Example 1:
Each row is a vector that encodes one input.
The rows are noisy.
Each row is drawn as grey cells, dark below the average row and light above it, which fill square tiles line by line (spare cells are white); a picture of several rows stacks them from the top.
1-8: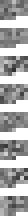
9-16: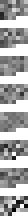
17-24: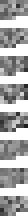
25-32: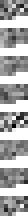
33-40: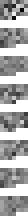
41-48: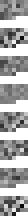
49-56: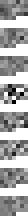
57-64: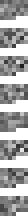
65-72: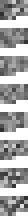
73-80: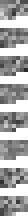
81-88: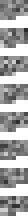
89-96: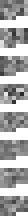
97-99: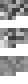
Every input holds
either a node of a 12-node tree, or three true/false values.
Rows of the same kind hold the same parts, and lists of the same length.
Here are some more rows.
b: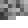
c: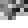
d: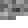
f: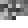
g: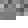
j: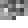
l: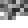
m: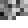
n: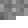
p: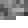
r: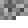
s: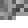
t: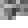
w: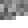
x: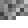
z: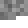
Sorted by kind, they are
b, g, j, m, n, r, t, w, x, z
c, d, f, l, p, s

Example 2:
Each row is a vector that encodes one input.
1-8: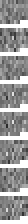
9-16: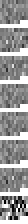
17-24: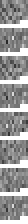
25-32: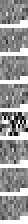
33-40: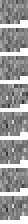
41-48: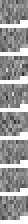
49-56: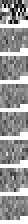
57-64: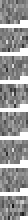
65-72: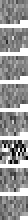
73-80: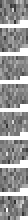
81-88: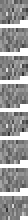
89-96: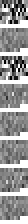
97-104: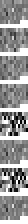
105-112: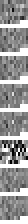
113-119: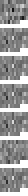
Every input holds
either a fixed value, or one of 4 labels and a true/false value.
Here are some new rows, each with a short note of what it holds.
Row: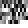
a fixed value
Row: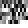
a fixed value
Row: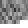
one of 4 labels and a true/false value
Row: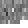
one of 4 labels and a true/false value
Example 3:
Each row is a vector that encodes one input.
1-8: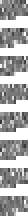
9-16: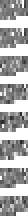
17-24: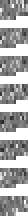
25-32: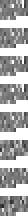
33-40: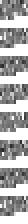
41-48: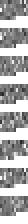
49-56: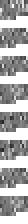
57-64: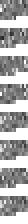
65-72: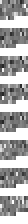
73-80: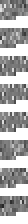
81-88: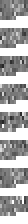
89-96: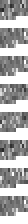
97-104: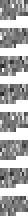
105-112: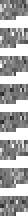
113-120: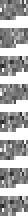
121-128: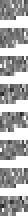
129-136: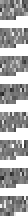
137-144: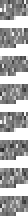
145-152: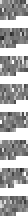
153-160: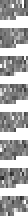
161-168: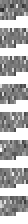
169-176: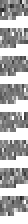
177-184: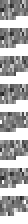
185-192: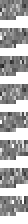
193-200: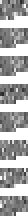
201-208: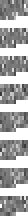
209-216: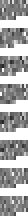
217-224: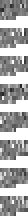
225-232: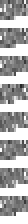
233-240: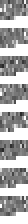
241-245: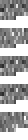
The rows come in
2 kinds.
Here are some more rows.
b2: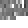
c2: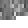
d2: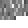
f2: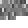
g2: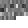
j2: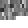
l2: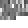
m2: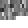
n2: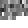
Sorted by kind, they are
b2, c2, d2, g2, j2, l2, m2, n2
f2

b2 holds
a point on a 10-point line.
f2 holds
three true/false values.
